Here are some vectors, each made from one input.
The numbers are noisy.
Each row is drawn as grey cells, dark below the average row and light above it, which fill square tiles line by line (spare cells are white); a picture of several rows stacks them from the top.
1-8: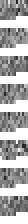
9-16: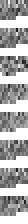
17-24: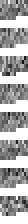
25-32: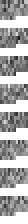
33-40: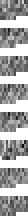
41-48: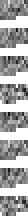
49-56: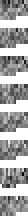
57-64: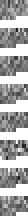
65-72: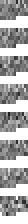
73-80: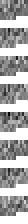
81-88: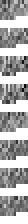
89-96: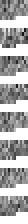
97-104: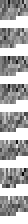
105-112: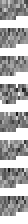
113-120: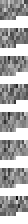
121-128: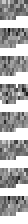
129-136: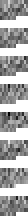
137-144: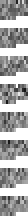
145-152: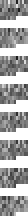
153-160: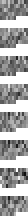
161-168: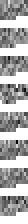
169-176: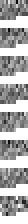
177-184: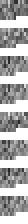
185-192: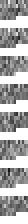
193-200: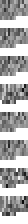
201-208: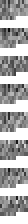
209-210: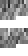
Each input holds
a true/false value, together with either a point on a 16-point circle, or a fixed value.
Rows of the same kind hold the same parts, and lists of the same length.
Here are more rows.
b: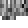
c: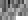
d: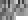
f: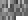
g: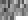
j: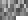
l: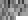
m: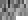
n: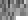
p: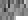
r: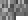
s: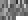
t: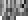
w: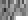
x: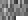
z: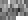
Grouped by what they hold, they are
b, t
c, d, f, g, j, l, m, n, p, r, s, w, x, z

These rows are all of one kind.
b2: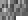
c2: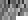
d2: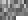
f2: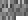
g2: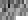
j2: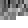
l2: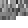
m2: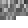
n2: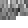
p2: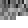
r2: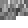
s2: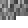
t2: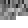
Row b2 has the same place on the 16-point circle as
j2, p2 and s2.
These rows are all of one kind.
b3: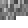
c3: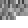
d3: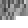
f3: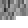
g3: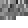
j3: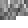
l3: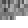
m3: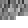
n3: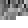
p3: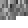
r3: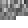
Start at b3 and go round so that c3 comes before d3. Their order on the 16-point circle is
b3, m3, r3, c3, j3, l3, f3, d3, g3, p3, n3.
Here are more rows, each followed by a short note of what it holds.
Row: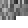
a point on a 16-point circle and a true/false value
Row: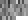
a point on a 16-point circle and a true/false value
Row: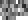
a true/false value
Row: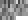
a point on a 16-point circle and a true/false value
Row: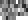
a true/false value
